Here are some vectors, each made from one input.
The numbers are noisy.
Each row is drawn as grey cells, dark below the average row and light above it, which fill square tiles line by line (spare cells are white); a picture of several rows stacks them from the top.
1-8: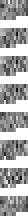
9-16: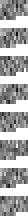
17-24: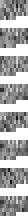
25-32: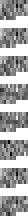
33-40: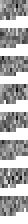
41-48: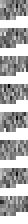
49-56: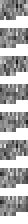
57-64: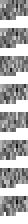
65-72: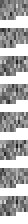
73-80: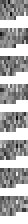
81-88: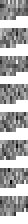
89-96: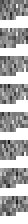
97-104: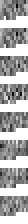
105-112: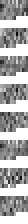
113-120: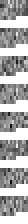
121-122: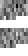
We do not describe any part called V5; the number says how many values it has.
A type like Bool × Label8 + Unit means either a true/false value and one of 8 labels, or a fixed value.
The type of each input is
Bool × Bool × Bool + List2(Line4 × V5).
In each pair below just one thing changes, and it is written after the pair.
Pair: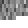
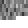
the value of V5 in item 2 of the list
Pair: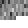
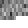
the value of V5 in item 1 of the list
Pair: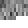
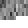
the value of V5 in item 1 of the list
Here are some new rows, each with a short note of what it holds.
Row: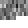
three true/false values
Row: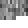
a list of one item
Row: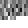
the empty list
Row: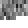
three true/false values
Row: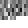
the empty list
